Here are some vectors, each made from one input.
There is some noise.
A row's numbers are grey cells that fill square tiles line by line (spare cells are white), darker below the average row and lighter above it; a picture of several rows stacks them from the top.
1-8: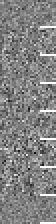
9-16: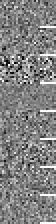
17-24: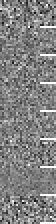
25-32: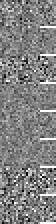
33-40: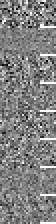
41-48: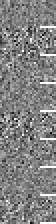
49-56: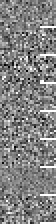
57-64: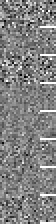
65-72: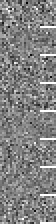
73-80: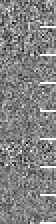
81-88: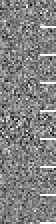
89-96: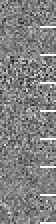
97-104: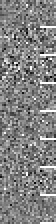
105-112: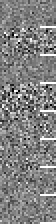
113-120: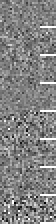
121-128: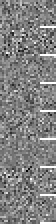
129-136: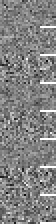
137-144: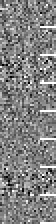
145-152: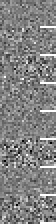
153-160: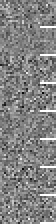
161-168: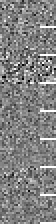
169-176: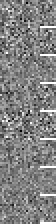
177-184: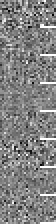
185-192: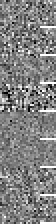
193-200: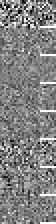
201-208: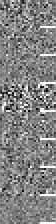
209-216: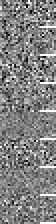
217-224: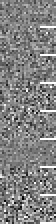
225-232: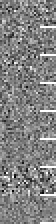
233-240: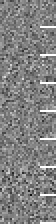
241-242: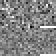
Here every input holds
either a point on a 6-point circle and a node of a 13-node tree, or a node of a 14-node tree.
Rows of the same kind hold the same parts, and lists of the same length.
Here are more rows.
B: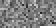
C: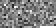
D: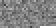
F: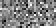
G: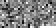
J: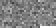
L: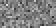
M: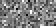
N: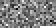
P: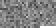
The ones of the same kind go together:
B, D, F, J, L, N
C, G, M, P

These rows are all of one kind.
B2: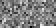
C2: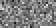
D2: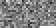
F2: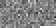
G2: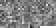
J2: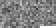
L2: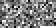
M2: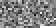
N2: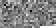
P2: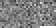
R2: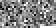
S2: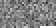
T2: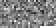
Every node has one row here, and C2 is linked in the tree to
G2 and T2.
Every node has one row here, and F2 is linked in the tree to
L2 and R2.
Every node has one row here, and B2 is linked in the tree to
P2 and S2.
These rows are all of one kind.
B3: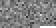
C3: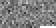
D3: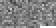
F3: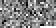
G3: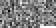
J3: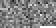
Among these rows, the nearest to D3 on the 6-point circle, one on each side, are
F3 and G3.
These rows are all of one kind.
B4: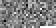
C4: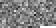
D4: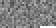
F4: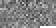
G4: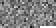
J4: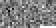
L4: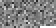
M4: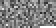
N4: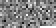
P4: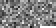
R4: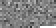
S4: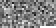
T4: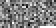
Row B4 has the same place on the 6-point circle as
D4, F4, G4 and L4.
